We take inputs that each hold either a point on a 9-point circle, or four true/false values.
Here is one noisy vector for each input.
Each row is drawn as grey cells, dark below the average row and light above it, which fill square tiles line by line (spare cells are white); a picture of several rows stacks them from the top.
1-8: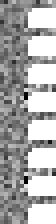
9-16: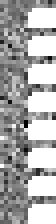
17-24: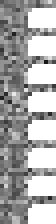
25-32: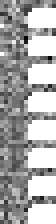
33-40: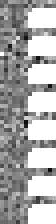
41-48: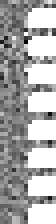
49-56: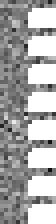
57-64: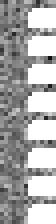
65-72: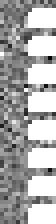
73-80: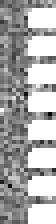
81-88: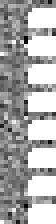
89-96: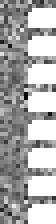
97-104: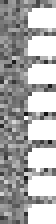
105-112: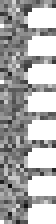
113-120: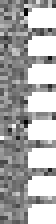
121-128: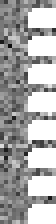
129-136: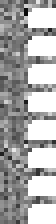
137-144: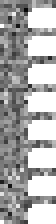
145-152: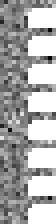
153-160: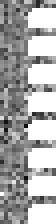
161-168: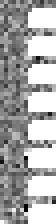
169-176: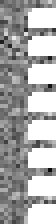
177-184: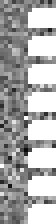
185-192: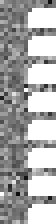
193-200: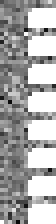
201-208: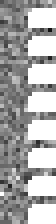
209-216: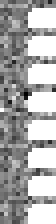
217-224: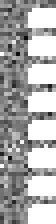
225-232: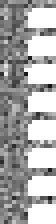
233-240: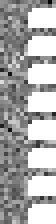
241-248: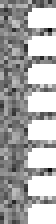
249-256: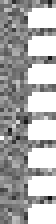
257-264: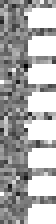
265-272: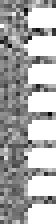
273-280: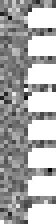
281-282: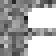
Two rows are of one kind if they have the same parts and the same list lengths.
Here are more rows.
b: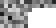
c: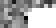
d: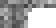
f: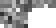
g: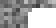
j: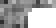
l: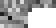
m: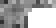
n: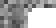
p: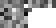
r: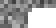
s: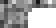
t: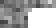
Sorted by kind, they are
b, f, l, p
c, d, g, j, m, n, r, s, t

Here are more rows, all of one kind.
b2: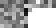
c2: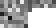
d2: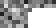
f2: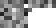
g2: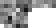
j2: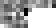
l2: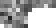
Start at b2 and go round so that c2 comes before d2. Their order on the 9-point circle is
b2, j2, g2, l2, c2, d2, f2.
